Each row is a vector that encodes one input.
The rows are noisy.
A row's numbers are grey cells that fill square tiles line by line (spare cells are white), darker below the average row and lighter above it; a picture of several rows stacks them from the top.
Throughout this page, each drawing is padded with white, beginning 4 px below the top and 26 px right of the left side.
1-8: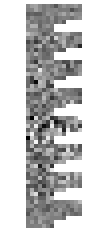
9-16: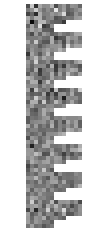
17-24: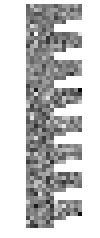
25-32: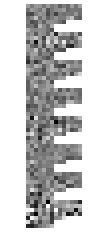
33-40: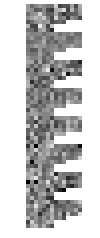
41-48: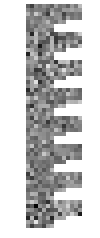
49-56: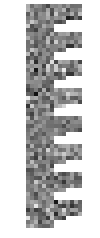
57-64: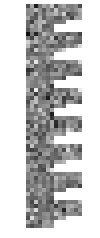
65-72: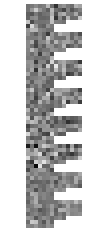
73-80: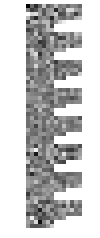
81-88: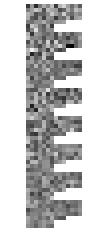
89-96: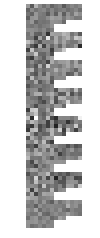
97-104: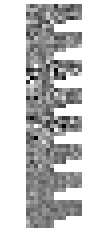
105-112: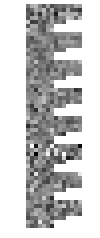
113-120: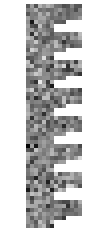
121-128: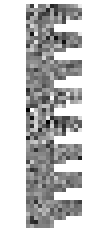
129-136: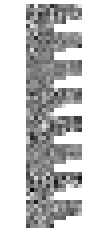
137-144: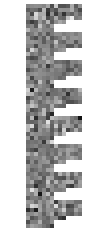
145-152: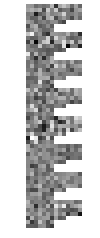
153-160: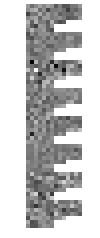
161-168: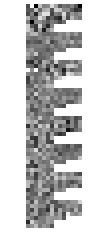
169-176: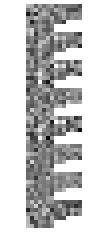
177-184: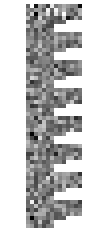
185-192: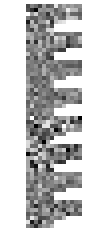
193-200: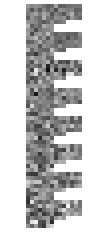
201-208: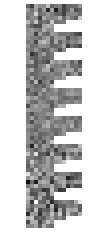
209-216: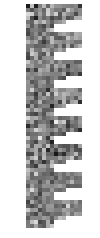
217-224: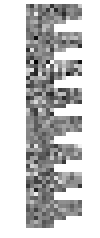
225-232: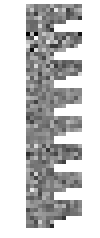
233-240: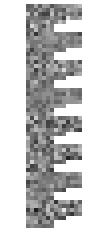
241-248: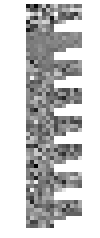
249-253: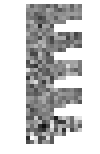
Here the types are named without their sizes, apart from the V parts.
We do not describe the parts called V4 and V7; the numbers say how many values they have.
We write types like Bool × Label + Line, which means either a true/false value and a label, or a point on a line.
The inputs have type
Bool × Circle × (Line + V4) × V7.
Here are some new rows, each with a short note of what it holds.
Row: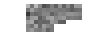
a point on a circle, a true/false value, a value of V4 and a value of V7
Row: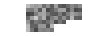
a point on a circle, a point on a line, a true/false value and a value of V7
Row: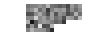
a point on a circle, a point on a line, a true/false value and a value of V7
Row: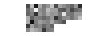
a point on a circle, a true/false value, a value of V4 and a value of V7
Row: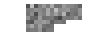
a point on a circle, a point on a line, a true/false value and a value of V7
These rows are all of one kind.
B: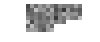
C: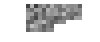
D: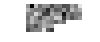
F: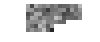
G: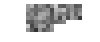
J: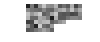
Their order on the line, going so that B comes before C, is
F, B, J, C, G, D.
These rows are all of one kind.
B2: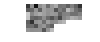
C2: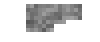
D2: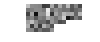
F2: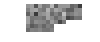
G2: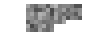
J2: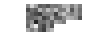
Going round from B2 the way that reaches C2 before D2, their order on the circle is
B2, C2, D2, J2, F2, G2.
